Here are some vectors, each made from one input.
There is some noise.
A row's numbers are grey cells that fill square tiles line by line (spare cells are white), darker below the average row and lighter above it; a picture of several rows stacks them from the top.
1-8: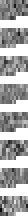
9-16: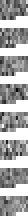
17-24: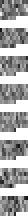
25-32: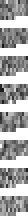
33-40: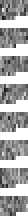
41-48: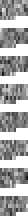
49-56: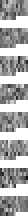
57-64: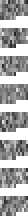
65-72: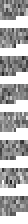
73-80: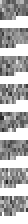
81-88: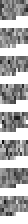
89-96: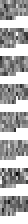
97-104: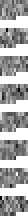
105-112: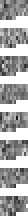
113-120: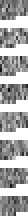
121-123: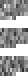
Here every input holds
a point on a 4-point line and a true/false value, together with either one of 5 labels, or a point on a 5-point line.
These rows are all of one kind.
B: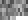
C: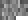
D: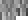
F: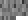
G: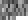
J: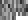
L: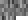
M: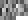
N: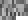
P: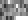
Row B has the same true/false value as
D and P.
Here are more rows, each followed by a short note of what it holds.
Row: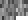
a point on a 4-point line, a point on a 5-point line and a true/false value
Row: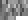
one of 5 labels, a point on a 4-point line and a true/false value
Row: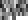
one of 5 labels, a point on a 4-point line and a true/false value
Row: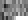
a point on a 4-point line, a point on a 5-point line and a true/false value
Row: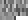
one of 5 labels, a point on a 4-point line and a true/false value
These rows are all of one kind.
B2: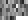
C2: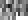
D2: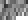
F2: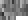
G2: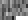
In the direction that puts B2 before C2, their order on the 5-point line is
D2, G2, B2, F2, C2.
